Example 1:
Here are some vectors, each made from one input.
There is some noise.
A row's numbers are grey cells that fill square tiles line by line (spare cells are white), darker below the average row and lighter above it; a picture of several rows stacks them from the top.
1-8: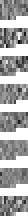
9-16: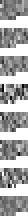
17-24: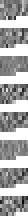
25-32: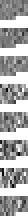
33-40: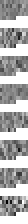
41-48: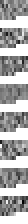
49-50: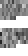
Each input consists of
a point on a 6-point line and a point on a 7-point line.
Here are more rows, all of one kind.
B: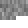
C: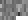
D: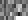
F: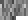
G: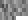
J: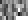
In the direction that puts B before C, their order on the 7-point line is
B, G, J, D, C, F.
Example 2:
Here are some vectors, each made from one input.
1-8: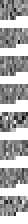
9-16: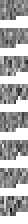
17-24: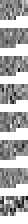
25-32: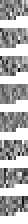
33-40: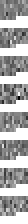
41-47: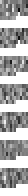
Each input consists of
a point on a 5-point line.
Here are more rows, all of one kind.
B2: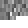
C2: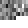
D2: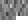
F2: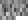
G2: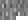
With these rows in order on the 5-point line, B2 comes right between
D2 and G2.
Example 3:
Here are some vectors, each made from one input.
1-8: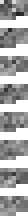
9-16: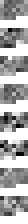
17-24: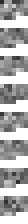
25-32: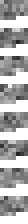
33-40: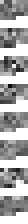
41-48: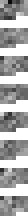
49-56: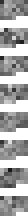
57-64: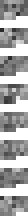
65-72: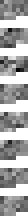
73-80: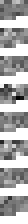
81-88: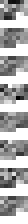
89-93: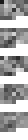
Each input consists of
four true/false values.
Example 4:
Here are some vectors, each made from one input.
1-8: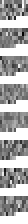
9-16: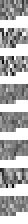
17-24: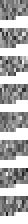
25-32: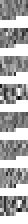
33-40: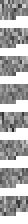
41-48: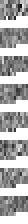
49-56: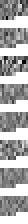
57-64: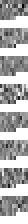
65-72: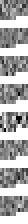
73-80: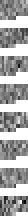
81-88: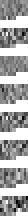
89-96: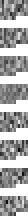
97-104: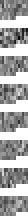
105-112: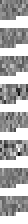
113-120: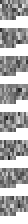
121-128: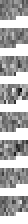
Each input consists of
a point on a 10-point line.
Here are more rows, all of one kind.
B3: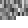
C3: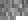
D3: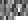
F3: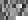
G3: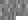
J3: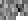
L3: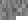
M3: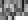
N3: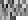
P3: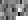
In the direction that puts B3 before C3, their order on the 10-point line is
P3, L3, D3, B3, M3, G3, J3, N3, C3, F3.
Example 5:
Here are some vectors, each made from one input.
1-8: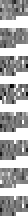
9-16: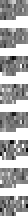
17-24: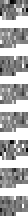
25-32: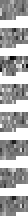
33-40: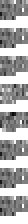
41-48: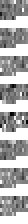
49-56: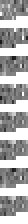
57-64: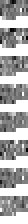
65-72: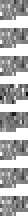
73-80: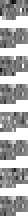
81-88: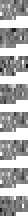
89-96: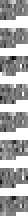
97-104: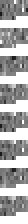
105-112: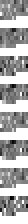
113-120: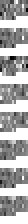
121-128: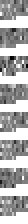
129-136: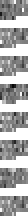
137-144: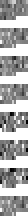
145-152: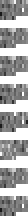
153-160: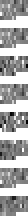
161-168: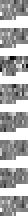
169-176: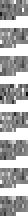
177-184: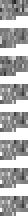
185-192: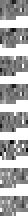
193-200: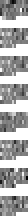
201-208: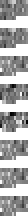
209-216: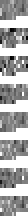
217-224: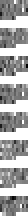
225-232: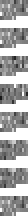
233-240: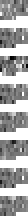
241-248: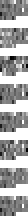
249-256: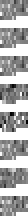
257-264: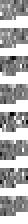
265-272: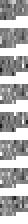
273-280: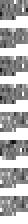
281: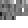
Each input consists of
a point on a 13-point circle.
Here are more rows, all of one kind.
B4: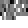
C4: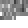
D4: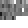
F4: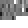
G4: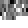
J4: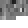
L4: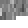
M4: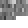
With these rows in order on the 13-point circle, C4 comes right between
J4 and L4.
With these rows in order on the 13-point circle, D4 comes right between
F4 and M4.
